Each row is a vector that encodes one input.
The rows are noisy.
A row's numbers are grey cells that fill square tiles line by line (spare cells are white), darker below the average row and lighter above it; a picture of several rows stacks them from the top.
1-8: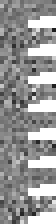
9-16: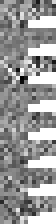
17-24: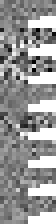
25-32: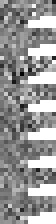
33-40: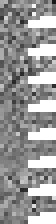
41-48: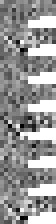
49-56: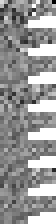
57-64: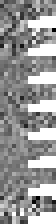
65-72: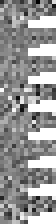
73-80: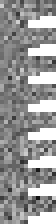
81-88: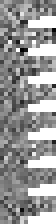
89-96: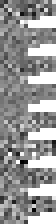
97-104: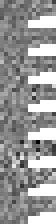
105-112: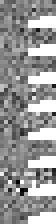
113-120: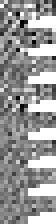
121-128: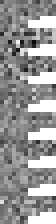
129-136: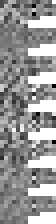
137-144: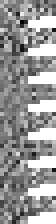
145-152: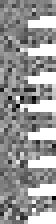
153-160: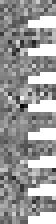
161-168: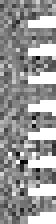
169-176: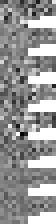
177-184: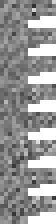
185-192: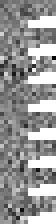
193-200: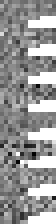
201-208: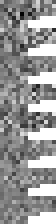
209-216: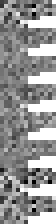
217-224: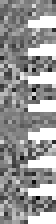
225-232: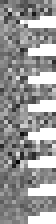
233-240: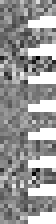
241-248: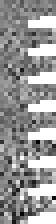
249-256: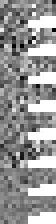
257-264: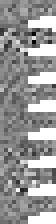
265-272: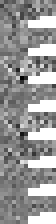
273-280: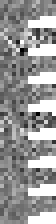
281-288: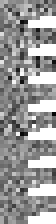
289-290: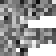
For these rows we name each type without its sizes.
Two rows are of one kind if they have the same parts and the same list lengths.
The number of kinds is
3.
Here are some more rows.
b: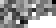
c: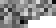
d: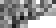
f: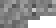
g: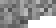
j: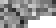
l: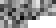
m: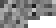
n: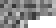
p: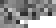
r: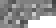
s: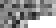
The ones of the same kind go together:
b, p, r
c, d, f, g, m, n, s
j, l

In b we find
a point on a circle and a true/false value.
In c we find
a node of a tree.
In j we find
a fixed value.
